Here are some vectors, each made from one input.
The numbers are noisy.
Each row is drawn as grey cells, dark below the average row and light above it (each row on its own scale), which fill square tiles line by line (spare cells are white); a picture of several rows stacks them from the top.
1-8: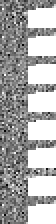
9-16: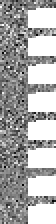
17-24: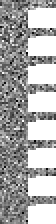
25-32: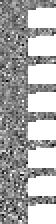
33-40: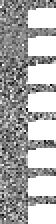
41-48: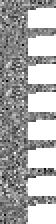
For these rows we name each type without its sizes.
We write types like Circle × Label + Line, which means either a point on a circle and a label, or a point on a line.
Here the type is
Bool × Bool × Bool × Bool × Tree.
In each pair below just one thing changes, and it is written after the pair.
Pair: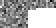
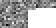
the node of the tree
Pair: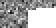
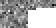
one of the four true/false values
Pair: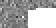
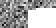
one of the four true/false values
